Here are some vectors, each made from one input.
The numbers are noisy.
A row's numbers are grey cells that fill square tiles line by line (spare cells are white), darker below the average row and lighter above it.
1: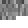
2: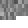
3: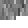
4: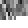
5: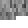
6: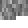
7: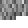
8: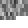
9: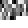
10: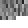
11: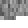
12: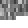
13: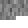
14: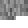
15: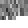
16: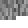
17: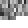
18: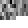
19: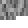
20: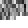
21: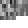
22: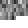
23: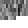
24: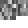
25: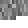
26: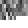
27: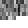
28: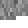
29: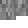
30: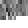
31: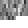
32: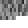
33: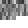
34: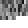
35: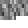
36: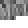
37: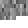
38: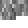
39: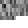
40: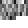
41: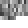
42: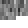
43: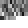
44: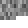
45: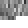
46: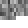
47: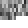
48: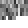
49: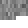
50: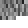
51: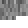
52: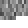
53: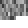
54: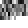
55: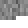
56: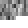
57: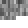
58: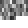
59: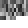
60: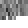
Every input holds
a list of up to two points on a 6-point circle.
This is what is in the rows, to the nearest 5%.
All of them are lists of up to two points on a 6-point circle: about 15% are empty, 35% hold one and 50% two.
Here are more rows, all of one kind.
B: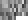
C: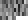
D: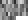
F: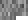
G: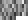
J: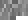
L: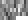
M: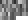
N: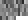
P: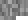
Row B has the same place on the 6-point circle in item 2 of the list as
C and J.
